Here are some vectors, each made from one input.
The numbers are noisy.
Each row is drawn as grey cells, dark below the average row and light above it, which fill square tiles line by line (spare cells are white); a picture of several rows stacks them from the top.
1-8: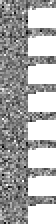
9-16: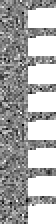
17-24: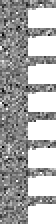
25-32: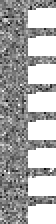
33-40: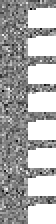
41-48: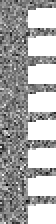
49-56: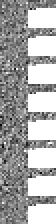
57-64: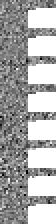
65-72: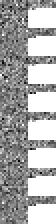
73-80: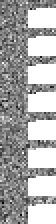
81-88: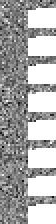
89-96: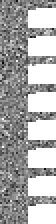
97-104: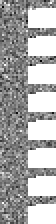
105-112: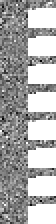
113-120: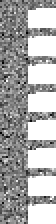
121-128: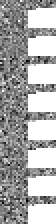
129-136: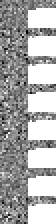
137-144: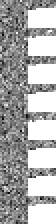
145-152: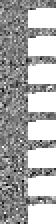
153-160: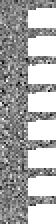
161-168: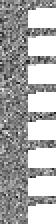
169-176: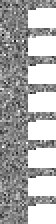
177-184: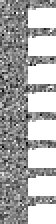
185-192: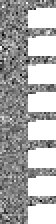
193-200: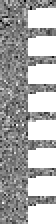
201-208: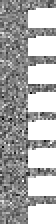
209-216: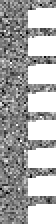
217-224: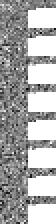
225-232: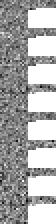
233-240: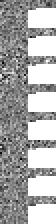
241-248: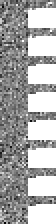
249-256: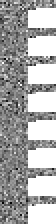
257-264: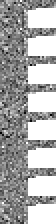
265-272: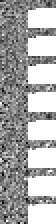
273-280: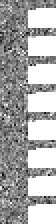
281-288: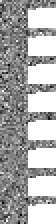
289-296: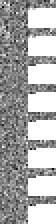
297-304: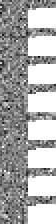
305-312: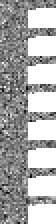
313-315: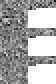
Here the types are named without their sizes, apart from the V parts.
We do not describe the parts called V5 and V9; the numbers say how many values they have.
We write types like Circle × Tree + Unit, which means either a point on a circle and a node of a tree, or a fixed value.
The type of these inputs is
Circle + (Line + V9) × V5.
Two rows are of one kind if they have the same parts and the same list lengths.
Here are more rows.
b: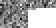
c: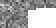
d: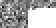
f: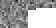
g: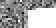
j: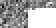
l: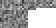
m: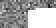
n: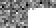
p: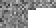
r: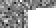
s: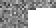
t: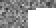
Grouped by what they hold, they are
b, d, j, n
c, f, l, m, p, s, t
g, r

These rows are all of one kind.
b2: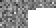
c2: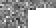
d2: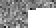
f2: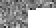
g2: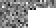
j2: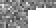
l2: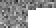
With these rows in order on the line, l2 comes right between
g2 and j2.
